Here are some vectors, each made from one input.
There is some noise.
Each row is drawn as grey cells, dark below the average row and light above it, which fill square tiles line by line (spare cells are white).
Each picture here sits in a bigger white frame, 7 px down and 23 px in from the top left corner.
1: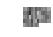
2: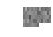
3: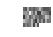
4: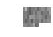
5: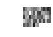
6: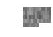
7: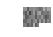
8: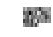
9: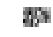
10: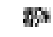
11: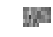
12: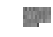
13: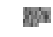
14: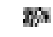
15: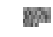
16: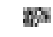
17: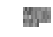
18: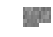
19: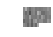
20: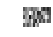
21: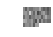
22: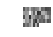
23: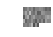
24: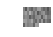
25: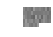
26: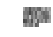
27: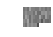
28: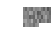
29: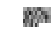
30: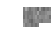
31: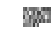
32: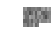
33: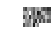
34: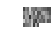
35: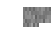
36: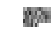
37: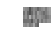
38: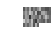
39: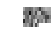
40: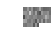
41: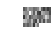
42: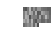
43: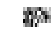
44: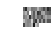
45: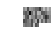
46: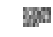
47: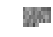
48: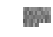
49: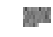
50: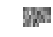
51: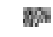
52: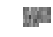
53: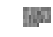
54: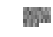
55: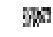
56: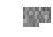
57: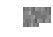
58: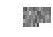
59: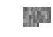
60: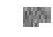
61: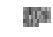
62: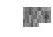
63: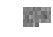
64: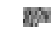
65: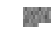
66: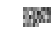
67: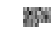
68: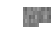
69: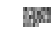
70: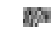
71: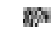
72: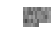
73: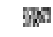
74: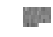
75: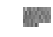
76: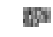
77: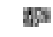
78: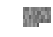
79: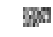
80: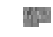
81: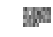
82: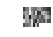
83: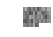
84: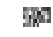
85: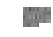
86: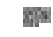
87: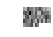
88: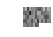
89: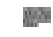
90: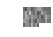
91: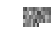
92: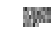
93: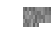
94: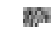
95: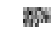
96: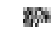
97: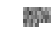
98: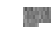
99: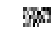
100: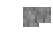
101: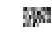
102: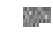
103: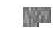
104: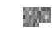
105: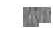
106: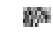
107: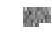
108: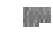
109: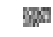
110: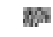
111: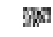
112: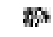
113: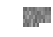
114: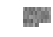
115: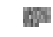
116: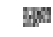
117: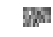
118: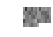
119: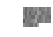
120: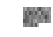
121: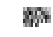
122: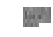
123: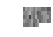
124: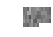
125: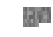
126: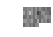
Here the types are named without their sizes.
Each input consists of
a point on a line and a node of each of two trees.
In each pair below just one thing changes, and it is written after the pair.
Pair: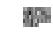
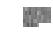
the node of one of the two trees
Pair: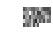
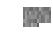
the node of one of the two trees
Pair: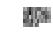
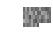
the node of one of the two trees
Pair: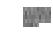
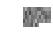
the place on the line
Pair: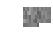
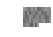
the node of one of the two trees
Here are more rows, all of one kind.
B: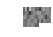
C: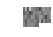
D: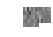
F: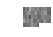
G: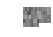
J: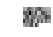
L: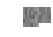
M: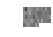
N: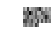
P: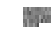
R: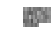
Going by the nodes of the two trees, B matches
C and N.
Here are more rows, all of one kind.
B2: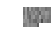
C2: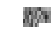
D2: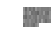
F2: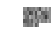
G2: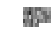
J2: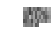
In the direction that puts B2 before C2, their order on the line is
D2, J2, B2, C2, G2, F2.
